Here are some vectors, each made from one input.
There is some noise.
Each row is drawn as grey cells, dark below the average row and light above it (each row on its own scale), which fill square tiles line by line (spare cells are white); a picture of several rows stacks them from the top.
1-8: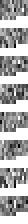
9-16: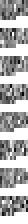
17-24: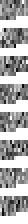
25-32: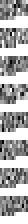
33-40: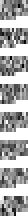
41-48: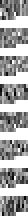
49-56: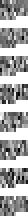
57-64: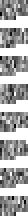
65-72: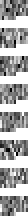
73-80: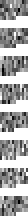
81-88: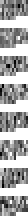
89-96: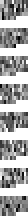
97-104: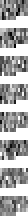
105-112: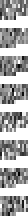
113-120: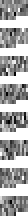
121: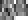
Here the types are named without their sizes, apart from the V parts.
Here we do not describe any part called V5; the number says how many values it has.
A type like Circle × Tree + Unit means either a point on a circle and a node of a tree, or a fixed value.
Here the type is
(Bool × Bool × Bool + Unit) × Line + V5 × V5.
